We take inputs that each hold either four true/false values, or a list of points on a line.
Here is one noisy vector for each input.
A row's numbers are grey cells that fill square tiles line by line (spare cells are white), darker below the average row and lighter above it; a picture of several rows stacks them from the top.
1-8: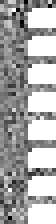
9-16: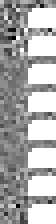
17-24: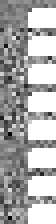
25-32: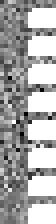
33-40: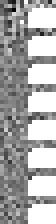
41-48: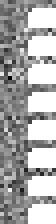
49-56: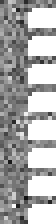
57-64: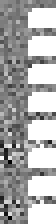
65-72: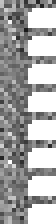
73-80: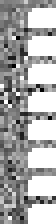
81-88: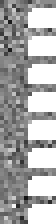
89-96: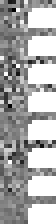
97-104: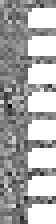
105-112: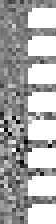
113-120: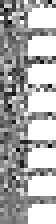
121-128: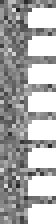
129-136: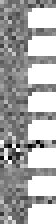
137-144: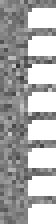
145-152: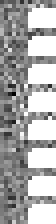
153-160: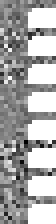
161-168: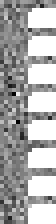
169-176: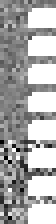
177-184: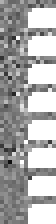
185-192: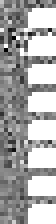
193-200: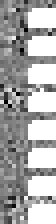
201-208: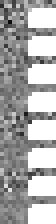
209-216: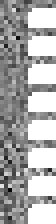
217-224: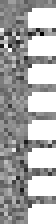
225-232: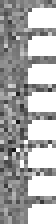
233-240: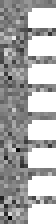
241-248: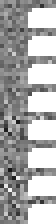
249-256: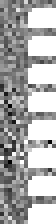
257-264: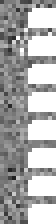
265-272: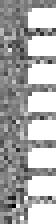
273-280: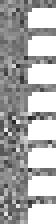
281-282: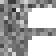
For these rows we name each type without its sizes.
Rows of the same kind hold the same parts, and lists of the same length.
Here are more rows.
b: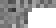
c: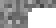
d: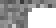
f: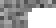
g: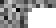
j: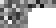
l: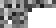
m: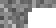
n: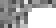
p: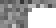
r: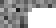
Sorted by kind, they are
b, m
c, f, g, j, l, r
d, p
n

